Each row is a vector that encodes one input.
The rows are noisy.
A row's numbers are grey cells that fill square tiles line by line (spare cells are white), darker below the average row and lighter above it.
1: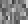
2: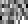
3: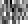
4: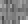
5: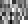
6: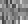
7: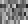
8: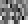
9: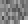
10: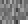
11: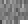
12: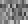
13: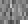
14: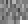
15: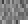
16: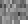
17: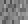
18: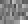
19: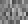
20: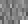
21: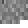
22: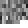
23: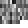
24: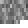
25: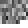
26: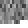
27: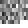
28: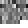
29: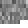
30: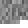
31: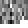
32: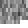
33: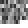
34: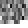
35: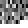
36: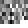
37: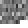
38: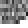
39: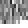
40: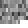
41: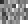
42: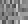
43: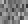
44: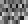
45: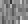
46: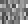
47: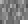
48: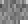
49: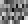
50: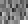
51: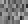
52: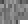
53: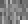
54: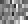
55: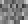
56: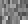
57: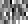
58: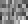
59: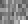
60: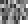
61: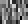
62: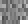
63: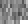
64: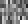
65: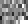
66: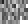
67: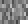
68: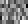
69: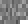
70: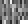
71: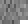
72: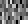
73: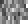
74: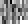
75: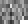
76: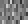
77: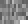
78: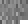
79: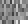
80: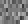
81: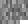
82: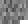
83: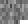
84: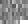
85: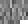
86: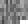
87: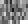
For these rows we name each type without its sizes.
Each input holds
a true/false value, together with either a point on a circle, or a fixed value.
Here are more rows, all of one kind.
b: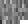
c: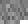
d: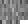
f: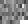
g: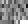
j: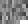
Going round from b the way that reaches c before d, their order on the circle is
b, f, j, g, c, d.
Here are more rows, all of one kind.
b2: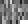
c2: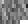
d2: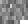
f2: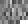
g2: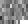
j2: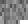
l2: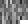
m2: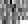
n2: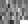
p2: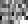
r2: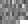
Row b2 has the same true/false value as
j2, l2, p2 and r2.
